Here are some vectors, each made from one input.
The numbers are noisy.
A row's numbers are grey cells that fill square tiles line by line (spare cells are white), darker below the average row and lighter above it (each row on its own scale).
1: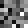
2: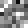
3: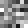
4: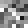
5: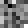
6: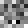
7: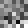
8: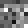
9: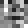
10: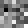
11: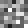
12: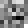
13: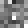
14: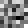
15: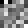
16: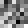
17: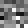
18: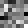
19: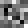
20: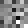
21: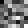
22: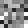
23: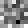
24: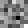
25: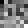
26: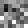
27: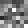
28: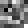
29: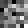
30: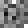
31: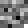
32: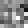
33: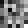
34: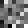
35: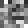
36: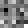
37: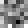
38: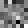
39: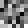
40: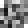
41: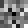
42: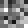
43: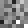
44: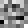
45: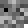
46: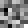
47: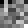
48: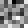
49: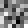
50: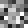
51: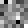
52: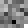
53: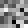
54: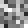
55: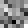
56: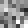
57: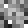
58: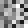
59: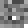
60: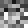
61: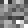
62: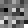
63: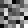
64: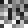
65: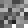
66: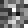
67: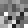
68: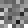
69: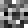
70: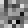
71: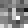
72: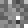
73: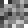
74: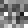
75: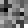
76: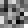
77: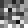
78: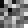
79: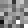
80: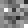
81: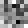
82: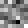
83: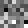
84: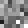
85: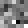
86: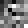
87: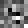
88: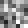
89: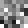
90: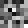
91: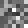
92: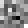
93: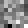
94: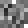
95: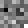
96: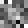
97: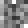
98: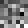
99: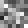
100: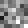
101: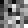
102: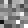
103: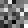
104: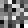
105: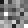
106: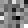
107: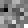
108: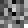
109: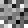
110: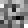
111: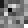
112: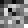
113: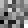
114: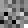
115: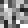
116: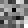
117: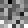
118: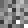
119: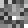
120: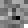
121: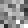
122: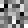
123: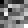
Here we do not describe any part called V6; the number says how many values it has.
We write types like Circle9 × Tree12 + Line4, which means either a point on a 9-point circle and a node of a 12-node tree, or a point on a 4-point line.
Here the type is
Bool × (Line8 + V6).
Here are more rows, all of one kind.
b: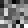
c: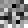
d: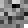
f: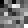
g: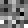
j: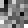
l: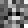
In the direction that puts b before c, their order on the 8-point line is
l, f, b, c, d, j, g.
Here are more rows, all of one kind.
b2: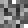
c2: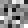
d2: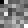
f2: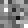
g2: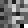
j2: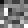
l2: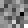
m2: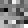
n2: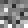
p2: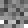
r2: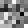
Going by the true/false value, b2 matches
c2 and f2.
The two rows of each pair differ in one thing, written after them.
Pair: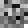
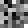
the place on the 8-point line
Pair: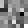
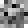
the true/false value
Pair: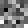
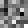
the place on the 8-point line
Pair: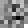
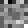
the place on the 8-point line
